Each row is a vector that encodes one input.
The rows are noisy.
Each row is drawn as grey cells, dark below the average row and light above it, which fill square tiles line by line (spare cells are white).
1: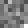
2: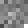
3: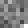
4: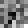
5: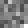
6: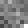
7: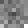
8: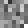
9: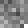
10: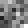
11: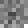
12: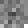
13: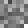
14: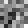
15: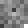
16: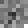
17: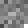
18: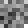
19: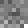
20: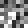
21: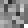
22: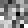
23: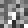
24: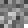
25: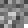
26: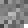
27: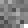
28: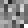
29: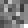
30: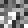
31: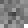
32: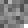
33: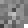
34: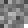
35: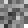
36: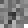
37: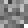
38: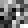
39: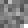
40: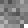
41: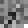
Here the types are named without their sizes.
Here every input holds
a point on a line and a true/false value.
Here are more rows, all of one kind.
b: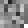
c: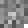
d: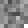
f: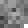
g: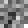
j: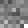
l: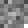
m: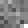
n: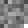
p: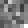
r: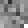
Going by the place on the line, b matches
c, g and m.
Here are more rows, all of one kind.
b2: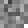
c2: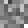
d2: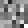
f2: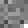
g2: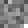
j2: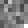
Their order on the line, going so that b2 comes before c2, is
j2, g2, f2, b2, c2, d2.
